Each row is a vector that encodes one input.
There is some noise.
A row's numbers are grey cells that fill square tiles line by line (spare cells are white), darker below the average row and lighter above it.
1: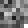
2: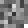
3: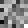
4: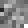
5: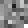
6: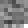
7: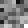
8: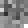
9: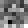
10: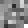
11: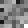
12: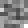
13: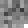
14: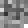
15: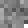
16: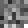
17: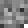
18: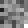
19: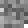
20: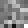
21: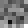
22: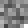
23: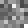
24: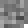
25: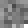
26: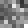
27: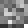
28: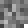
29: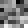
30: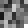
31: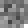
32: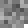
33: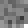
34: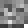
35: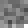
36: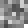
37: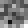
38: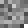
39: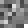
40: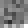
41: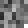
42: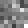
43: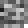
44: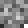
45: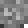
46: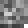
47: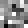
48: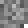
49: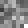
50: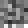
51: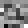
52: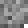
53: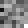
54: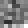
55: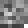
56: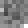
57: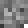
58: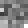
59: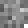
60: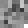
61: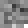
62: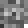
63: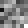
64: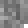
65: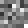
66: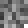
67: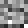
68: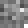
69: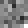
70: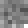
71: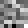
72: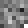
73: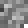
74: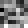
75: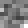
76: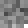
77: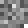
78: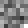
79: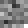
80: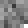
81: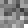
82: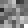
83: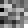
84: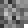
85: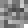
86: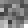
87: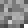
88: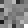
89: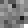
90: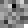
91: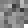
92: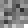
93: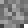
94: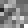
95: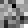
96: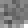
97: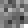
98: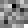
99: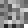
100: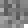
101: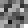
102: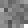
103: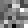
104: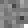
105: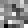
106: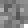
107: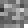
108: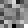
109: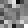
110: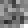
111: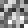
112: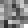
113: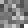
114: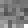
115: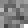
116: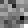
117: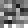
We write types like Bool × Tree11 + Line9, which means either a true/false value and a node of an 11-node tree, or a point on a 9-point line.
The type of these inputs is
Circle9 + Line8.
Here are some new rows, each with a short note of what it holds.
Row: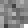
a point on a 9-point circle
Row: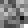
a point on a 9-point circle
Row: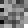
a point on an 8-point line
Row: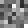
a point on an 8-point line
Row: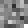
a point on a 9-point circle
